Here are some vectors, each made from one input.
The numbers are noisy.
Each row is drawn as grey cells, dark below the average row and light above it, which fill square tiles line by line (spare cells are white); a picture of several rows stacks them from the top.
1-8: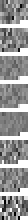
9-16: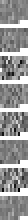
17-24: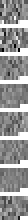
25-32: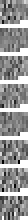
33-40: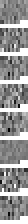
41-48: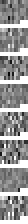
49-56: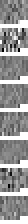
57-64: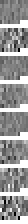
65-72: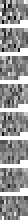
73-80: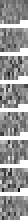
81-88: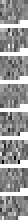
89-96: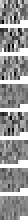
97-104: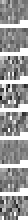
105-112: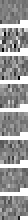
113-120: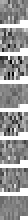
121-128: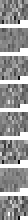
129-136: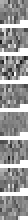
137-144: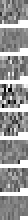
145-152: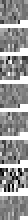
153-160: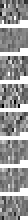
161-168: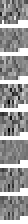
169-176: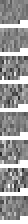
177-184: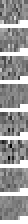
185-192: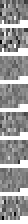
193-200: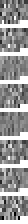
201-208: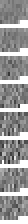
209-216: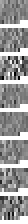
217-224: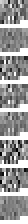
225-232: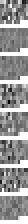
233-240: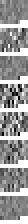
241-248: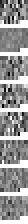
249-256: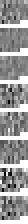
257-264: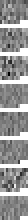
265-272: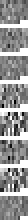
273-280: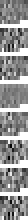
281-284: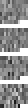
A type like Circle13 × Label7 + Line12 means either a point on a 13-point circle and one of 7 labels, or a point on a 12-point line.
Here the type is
List2(Line4).
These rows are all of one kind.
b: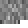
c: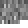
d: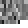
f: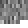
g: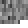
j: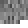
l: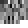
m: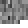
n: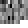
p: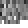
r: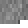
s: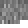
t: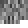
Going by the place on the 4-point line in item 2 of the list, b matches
c, l and r.
